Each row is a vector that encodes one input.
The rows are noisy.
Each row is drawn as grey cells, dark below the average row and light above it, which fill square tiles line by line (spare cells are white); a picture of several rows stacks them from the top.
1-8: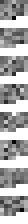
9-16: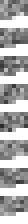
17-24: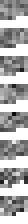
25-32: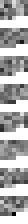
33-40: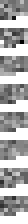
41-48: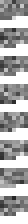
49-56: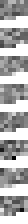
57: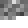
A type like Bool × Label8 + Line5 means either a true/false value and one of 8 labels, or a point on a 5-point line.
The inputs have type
List2(Line7).
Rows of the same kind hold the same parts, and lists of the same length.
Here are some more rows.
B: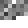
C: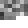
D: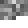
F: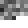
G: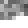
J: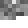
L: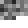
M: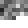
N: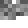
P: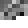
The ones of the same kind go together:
B, D, J, N, P
C, G
F, L, M

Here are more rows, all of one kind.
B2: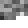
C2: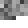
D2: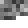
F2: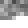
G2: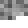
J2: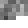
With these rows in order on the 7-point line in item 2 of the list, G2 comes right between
D2 and J2.
